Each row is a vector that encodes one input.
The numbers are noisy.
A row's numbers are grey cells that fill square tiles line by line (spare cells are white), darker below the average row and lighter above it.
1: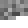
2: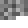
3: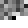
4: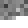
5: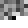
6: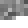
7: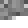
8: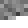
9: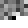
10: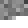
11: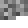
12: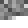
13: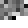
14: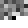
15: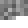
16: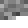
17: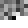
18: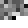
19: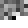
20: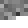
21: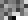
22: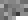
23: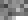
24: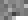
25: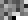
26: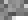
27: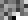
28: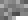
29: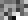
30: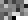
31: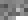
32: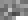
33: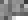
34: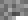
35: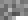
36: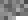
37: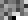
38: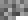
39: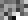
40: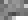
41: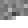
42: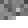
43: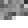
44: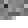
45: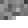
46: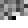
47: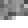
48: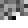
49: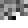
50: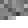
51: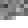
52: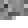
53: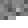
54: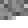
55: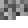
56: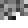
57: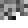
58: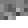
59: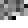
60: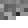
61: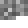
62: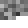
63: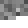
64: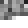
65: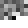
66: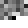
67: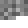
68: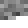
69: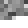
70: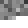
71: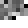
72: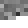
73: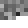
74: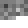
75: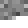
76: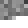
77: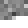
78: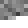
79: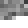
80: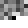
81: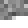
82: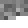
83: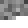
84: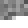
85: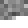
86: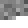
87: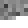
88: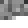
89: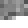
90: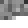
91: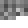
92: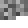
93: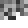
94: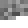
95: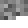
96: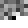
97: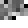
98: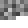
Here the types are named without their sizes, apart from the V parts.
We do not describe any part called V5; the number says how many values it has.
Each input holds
either a point on each of three lines, or three true/false values and a value of V5.
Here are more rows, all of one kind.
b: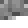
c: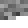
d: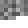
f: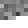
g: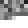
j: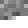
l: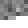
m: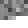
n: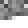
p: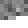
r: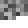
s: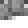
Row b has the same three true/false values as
c, j and s.
